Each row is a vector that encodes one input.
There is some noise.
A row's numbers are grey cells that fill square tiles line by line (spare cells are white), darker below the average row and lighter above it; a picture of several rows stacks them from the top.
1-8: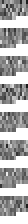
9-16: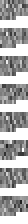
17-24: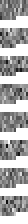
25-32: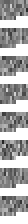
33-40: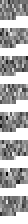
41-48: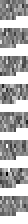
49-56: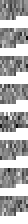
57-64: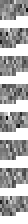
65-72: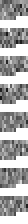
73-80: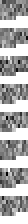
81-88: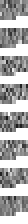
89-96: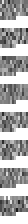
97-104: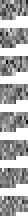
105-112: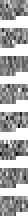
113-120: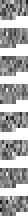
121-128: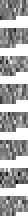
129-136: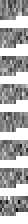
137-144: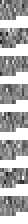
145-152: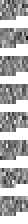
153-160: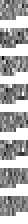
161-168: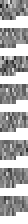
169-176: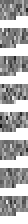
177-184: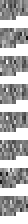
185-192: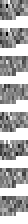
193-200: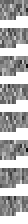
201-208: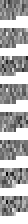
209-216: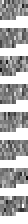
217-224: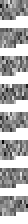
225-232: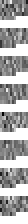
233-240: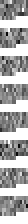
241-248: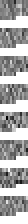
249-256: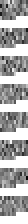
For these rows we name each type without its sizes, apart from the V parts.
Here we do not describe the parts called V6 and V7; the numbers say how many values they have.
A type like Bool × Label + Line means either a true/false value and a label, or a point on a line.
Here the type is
Bool × (Circle + Label) + (Unit + V6 × V7) × V7.
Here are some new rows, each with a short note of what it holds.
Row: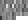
a value of V6 and two values of V7
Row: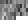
a value of V7
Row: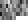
a point on a circle and a true/false value
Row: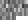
a value of V6 and two values of V7
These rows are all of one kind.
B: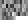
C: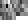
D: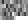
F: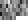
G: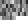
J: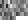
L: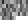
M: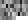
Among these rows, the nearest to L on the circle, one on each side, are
G and J.
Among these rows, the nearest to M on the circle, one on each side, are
B and C.
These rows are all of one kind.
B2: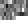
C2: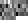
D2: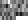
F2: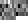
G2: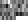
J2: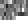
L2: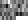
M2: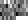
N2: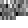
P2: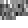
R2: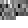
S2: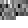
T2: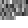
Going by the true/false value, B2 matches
J2 and T2.
